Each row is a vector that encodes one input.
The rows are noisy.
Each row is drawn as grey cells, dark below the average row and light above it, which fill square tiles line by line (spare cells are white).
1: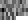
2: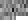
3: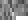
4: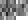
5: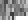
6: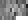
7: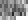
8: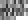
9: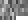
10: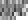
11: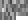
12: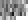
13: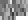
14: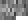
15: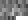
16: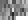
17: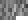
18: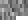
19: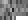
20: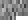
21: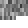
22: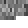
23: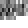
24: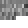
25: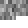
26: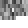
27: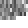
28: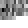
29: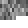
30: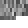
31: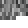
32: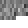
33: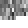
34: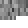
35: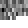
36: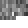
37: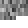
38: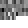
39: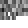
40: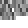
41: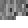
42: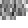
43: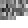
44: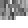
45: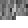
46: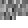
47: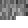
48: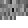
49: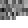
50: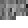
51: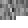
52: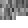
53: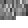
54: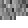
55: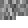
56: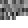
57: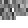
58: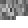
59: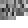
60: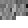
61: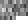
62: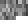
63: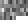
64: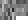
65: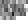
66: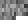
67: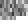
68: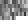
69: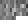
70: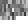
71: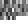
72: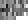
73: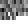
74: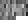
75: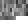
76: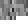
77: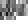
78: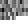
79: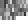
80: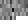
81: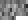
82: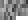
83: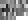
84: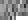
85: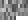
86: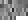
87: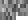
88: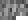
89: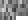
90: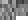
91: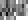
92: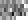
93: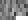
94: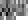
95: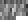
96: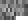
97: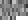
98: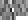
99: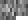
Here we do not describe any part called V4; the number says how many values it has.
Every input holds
a true/false value, together with either a point on a 6-point circle, or a value of V4.
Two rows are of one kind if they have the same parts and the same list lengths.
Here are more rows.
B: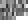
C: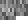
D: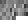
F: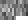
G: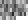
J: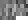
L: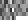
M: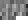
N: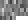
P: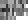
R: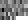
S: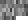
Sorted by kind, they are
B, G, L, P, R
C, D, F, J, M, N, S

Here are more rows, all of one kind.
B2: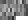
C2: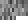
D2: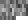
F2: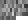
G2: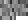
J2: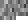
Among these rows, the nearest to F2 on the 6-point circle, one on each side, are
B2 and J2.
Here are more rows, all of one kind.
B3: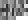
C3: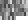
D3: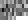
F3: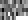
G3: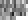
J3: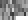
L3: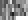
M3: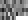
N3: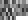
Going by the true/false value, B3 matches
D3 and G3.
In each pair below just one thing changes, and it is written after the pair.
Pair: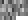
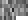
the place on the 6-point circle
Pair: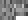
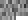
the true/false value
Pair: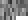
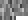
the place on the 6-point circle
